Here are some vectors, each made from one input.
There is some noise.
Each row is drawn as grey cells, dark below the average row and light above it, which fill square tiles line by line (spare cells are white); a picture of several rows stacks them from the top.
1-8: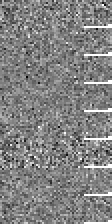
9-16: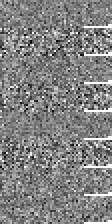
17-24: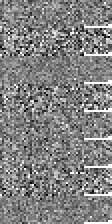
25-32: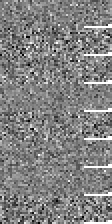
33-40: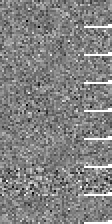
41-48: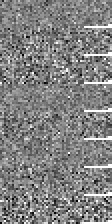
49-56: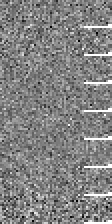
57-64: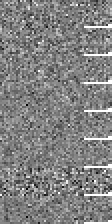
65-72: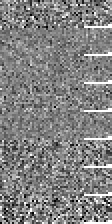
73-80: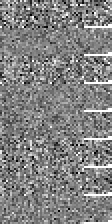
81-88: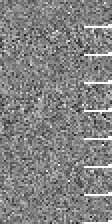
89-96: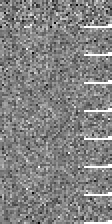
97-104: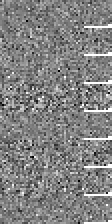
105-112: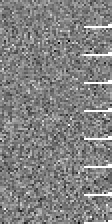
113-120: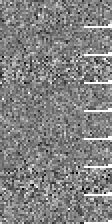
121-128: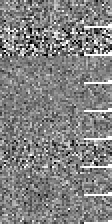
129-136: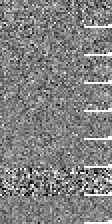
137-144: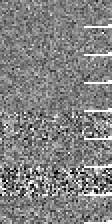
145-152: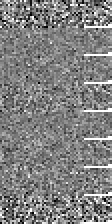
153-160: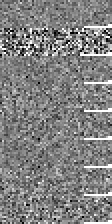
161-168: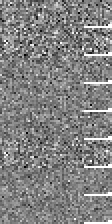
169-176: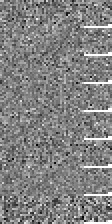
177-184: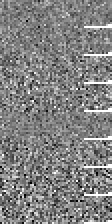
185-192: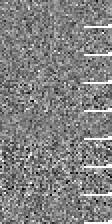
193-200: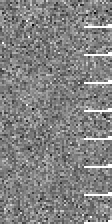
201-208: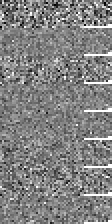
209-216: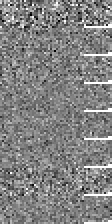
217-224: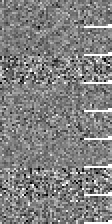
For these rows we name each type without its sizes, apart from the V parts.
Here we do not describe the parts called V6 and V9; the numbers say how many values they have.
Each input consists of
either a label and a value of V6, or a point on each of two lines, or a true/false value and a value of V9.
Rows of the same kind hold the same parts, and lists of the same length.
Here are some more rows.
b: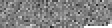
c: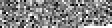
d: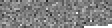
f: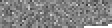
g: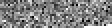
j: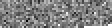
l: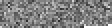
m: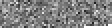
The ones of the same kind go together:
b, m
c, d, g, l
f, j

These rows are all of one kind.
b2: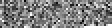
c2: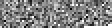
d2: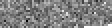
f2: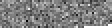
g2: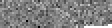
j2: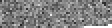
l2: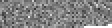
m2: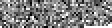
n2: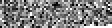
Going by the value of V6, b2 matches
d2 and m2.
